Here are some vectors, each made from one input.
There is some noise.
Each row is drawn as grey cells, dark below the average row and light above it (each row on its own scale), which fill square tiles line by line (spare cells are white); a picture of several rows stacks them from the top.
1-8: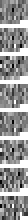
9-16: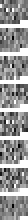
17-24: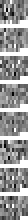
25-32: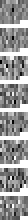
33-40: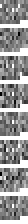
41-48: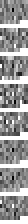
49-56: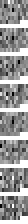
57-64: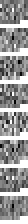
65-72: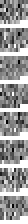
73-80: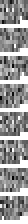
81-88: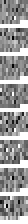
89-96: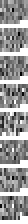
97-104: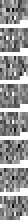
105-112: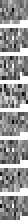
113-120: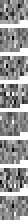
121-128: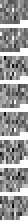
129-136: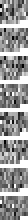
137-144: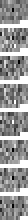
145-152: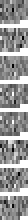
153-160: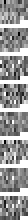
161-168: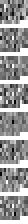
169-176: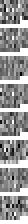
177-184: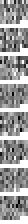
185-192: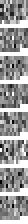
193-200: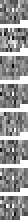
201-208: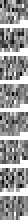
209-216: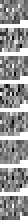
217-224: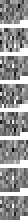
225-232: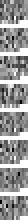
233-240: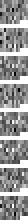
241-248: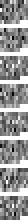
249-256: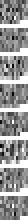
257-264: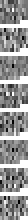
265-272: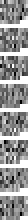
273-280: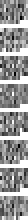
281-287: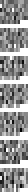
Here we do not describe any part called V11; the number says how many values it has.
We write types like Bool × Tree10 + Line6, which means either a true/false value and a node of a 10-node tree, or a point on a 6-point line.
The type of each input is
Bool × Line6 + Line10 × V11 × V11.
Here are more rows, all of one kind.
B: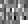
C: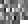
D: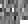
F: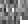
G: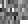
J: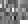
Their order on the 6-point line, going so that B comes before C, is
G, D, J, B, F, C.
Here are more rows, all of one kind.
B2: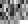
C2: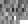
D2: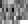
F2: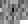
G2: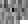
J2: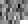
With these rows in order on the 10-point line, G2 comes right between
F2 and J2.
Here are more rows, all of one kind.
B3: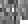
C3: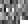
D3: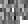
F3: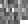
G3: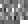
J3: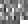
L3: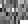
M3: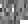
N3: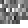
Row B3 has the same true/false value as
C3 and L3.
